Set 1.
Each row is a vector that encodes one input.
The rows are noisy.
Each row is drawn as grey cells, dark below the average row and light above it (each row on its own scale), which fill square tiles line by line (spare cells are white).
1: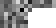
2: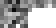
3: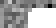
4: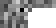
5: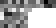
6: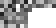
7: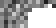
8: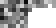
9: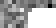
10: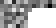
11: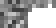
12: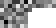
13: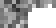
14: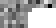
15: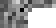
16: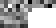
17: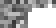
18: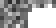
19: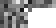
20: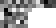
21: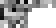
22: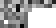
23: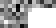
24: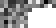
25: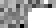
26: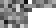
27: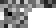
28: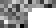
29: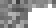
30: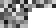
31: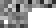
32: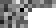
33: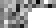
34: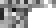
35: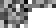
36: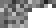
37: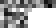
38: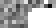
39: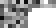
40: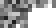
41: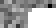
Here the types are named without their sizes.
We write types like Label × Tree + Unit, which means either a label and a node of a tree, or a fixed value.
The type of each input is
Bool × Bool × Bool + Unit.
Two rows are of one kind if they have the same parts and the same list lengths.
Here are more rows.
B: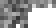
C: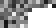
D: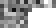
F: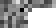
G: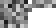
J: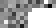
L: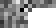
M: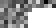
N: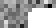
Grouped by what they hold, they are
B, C, D, G, J, M, N
F, L

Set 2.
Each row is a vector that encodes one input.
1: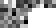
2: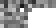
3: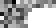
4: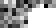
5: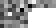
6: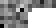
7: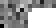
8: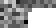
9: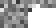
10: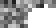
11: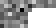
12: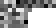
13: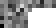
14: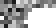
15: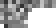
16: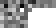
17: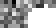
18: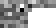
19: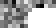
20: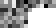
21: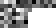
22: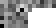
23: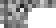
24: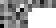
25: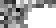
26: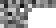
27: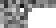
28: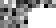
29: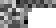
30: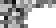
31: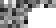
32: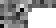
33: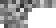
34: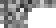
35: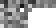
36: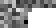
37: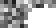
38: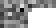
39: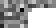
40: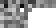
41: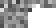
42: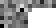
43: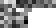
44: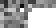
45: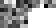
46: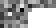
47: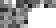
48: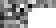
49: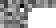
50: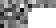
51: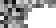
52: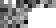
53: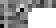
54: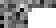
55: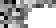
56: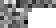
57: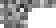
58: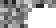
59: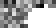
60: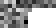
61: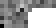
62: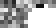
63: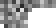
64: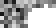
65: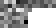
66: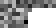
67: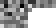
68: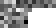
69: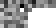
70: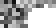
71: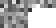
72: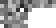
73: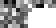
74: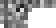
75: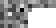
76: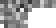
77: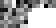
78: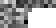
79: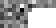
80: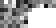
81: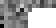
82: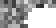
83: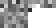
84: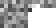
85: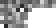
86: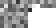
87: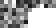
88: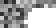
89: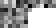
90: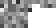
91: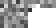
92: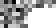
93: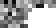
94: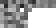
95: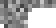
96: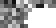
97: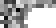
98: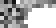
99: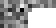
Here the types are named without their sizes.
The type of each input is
Bool × Bool × Bool + Unit.
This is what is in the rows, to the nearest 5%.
About 10% of them hold a fixed value. The rest hold three true/false values.
